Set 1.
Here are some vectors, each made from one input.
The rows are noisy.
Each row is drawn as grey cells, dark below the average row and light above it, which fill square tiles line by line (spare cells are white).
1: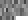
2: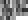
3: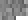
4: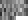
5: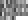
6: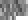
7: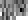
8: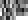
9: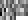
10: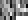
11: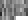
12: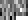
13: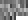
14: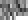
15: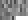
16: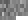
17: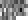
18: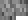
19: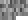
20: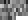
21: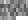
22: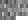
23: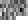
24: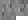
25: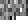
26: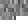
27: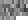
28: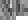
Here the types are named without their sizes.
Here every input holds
three true/false values.
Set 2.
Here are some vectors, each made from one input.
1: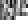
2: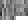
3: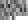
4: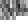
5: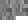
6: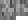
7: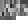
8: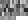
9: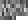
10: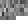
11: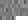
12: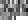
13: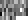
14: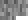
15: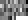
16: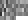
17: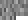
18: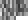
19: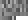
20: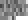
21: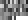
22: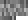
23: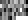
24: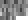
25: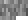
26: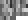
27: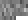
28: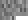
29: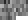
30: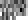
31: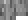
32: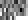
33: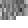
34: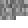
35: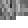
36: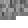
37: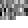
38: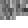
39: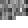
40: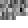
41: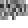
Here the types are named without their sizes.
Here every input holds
three true/false values.
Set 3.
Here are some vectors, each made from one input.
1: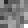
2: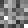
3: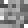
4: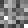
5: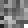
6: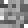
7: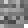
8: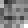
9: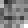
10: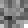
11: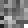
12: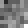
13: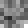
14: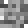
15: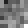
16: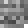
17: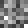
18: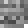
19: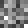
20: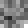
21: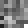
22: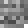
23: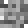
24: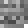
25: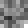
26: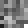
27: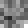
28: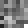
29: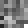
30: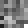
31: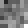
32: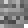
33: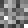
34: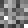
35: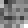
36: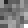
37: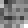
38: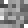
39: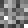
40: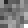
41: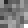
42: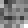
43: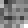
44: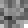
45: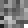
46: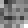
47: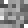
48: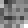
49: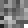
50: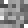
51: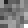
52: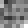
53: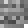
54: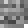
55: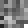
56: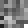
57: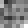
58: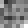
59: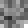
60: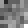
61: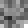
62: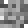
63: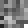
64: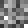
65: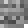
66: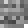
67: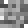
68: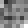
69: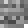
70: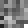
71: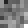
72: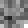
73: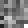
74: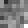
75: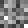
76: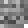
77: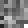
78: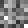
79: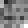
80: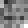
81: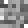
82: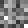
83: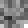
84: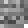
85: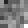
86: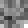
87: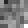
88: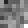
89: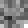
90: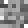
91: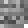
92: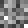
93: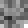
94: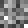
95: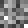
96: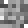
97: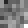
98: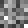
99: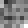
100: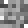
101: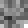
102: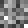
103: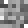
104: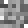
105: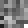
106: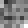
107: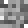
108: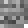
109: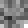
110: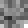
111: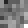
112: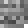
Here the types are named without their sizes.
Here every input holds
a point on a line.
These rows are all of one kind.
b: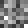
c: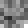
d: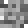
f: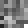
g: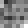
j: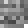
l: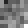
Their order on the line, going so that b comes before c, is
b, f, l, g, c, j, d.
